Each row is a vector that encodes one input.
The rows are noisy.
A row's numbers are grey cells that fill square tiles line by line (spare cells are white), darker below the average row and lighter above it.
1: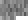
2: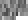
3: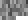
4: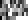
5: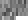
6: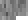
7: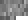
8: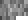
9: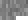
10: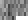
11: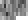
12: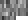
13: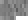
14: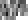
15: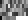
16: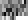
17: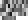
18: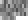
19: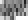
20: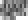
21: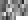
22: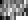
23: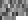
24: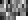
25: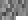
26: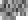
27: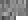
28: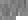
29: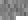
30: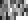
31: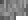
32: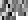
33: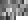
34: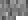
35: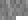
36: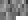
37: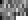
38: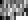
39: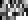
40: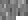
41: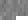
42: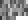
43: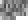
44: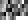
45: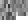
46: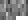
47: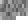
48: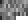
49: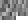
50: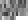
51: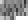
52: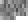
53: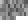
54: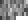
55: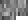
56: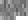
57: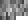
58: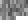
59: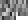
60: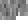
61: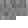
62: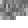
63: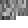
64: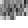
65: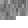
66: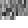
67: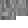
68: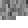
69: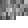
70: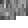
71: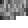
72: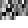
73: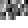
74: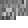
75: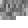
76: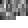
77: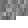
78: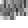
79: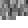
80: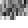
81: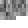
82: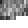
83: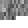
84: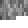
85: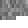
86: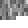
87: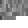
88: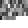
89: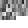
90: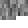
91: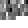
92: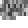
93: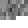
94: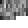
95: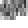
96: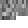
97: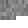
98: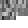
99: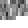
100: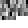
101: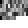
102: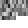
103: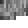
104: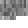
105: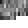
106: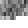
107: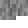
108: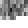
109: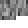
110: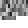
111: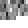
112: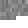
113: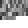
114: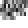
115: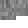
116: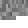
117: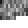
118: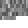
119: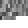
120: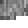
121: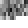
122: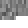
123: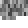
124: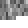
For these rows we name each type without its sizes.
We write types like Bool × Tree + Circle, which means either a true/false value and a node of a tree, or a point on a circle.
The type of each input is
Circle + Unit.
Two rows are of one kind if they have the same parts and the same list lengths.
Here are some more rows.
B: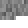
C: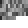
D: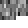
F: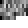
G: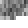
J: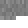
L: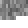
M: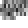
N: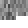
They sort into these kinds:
B, C, D, F, G, J, L, M
N

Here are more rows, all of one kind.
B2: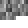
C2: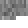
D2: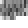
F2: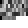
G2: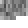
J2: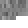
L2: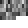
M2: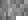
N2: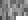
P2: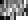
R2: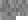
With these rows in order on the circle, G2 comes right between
C2 and J2.
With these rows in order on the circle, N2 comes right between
B2 and R2.
